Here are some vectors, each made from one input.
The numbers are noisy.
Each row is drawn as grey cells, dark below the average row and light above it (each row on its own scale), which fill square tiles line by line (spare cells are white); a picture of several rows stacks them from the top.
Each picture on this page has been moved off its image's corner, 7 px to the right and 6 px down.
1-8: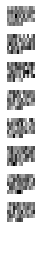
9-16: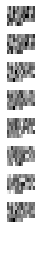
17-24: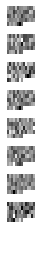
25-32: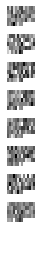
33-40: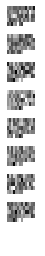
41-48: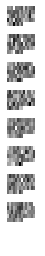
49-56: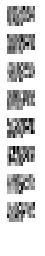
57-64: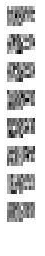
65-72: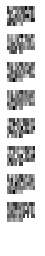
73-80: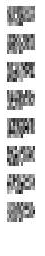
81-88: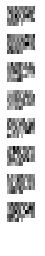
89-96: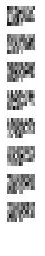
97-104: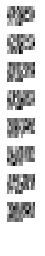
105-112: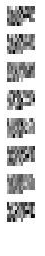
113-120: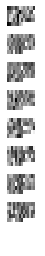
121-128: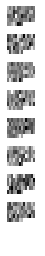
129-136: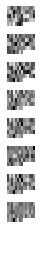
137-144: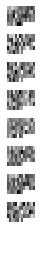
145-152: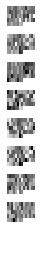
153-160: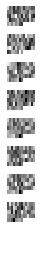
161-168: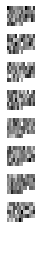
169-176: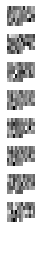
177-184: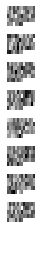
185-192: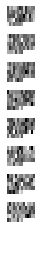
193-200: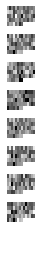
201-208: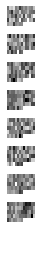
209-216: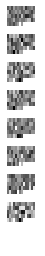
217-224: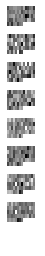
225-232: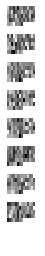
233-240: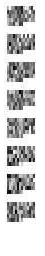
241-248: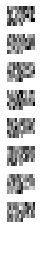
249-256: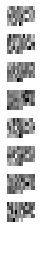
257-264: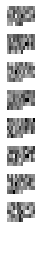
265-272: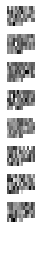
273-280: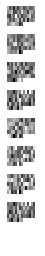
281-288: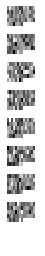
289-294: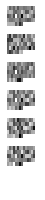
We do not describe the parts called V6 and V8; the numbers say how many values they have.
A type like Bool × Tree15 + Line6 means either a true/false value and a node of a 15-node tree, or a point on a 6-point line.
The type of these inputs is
Label5 + (Line9 + V6) × V8.
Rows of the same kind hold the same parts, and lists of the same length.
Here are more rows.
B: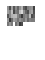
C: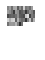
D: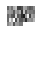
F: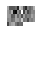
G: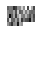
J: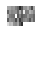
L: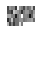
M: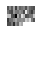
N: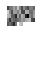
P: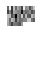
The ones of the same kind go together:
B, F, M, N
C, D, J, P
G, L

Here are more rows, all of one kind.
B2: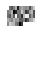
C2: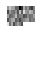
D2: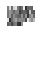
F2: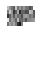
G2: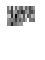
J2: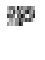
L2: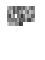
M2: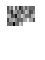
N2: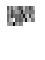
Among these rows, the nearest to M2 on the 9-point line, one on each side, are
C2 and N2.
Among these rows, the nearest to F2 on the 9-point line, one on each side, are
B2 and D2.
